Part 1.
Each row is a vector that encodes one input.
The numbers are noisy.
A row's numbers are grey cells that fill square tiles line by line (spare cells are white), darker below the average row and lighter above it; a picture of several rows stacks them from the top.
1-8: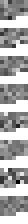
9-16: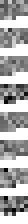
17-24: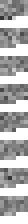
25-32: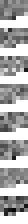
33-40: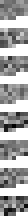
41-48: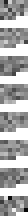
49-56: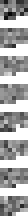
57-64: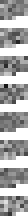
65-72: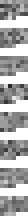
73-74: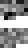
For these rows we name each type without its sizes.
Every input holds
either a fixed value, or a node of a tree.
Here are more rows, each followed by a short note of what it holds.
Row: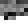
a fixed value
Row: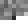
a node of a tree
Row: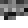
a fixed value
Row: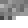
a node of a tree
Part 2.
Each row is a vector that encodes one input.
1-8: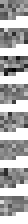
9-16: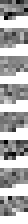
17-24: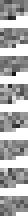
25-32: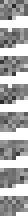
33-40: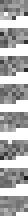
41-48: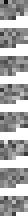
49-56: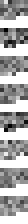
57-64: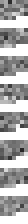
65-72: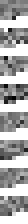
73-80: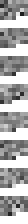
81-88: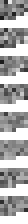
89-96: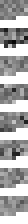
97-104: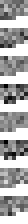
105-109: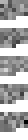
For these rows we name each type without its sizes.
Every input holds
either a fixed value, or a node of a tree.
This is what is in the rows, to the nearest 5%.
About 10% of them hold a fixed value. The rest hold a node of a tree.
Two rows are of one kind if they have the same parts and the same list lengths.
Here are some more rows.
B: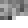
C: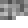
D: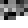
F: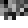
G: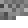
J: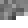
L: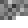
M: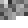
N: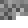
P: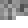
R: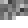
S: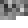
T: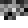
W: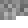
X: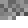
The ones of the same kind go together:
B, C, G, J, L, M, N, P, R, S, W, X
D, F, T

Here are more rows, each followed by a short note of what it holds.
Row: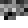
a fixed value
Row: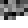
a fixed value
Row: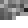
a node of a tree
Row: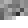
a node of a tree
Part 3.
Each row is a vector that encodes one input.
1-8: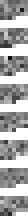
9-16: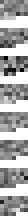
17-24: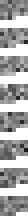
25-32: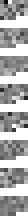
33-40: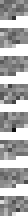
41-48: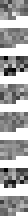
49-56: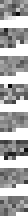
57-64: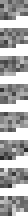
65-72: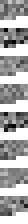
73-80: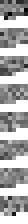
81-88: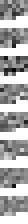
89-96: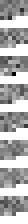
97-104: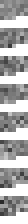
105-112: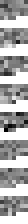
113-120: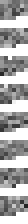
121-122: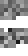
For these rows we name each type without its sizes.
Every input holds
either a fixed value, or a node of a tree.
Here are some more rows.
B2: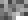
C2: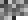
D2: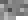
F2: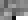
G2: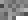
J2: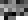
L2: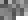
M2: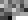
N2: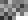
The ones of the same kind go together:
B2, C2, D2, F2, G2, L2, M2, N2
J2

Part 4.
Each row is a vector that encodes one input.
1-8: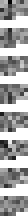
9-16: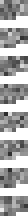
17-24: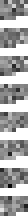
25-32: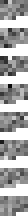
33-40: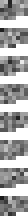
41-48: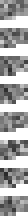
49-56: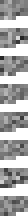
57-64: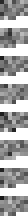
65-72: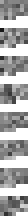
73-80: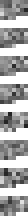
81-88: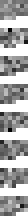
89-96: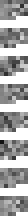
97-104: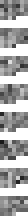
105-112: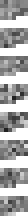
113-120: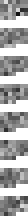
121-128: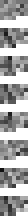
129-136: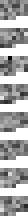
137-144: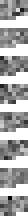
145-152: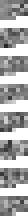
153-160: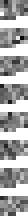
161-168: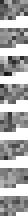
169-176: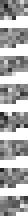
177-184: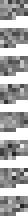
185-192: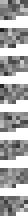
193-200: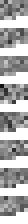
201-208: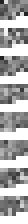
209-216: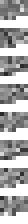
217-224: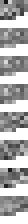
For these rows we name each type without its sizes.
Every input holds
a node of a tree.
